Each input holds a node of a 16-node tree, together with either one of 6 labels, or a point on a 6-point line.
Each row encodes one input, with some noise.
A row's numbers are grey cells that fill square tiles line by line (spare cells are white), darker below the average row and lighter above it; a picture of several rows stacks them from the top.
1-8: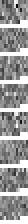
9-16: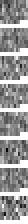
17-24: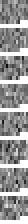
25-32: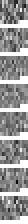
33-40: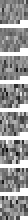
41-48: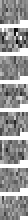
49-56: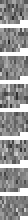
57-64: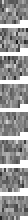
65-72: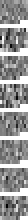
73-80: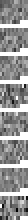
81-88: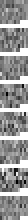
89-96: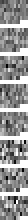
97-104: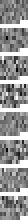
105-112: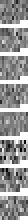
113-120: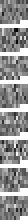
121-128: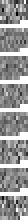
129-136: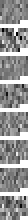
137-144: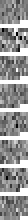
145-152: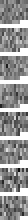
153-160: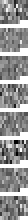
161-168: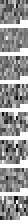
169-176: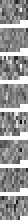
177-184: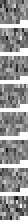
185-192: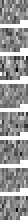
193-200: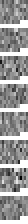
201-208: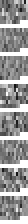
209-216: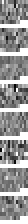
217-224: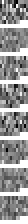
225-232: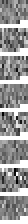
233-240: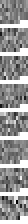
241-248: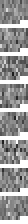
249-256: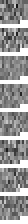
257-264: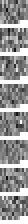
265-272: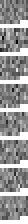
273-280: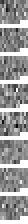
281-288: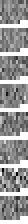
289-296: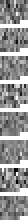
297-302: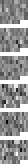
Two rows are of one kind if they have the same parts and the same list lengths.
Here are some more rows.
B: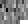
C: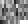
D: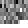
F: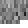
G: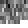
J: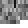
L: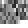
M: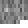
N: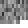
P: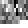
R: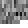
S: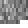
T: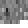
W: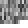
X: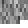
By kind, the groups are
B, D, G, N, T
C, F, J, L, M, P, R, S, W, X

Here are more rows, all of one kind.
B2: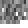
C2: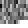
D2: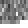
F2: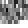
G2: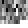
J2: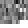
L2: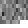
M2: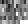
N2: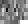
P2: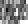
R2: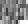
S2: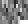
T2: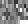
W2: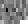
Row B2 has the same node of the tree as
L2, M2, S2 and T2.
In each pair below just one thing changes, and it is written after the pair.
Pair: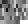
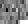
the place on the 6-point line
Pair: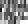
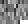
the place on the 6-point line
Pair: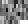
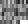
the place on the 6-point line
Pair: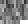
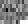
the place on the 6-point line
